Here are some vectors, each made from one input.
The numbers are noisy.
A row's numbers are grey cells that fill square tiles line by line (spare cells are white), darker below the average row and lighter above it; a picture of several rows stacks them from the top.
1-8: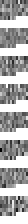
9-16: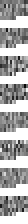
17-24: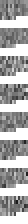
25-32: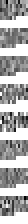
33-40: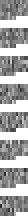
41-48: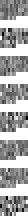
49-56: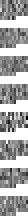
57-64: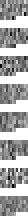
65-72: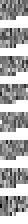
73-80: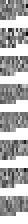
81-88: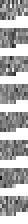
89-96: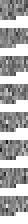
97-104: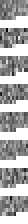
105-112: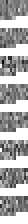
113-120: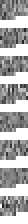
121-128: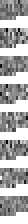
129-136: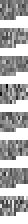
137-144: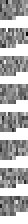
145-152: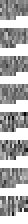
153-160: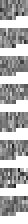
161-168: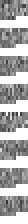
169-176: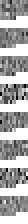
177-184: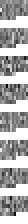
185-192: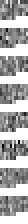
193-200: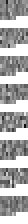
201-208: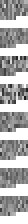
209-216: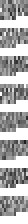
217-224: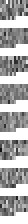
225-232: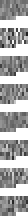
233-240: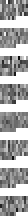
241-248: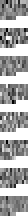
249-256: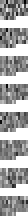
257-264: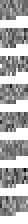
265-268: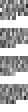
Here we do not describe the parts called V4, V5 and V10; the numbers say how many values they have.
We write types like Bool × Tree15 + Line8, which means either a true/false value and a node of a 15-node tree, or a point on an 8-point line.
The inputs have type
Label8 × (Line7 × (Tree7 + V5) + V10) × V4.
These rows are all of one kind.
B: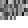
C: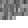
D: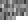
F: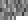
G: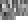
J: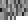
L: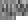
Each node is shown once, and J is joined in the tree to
F.
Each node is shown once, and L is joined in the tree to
B and G.
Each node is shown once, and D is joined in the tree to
C.
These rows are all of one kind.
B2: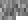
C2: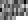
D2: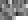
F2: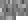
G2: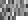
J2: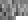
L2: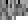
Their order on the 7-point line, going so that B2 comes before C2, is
F2, J2, B2, G2, C2, L2, D2.
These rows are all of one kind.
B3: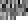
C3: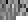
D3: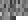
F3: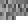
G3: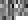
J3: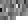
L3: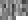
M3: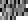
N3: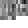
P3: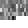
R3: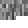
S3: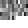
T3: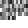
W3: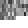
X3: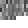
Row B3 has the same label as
G3, J3, S3 and W3.
